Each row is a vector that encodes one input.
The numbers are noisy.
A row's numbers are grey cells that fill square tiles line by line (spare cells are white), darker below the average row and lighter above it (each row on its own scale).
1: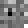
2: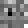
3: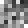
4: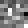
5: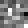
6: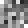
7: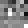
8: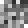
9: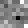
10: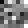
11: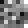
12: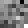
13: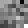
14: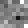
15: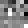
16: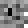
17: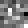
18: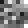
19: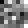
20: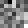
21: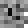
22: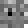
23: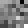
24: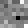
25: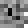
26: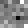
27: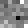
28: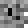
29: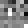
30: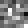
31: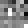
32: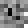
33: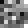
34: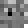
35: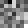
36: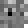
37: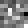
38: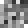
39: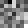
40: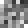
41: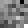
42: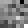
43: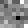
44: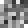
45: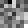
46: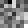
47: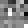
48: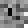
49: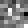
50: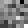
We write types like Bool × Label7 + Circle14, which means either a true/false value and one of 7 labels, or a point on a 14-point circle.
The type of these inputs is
Bool × Bool × Bool + Unit.
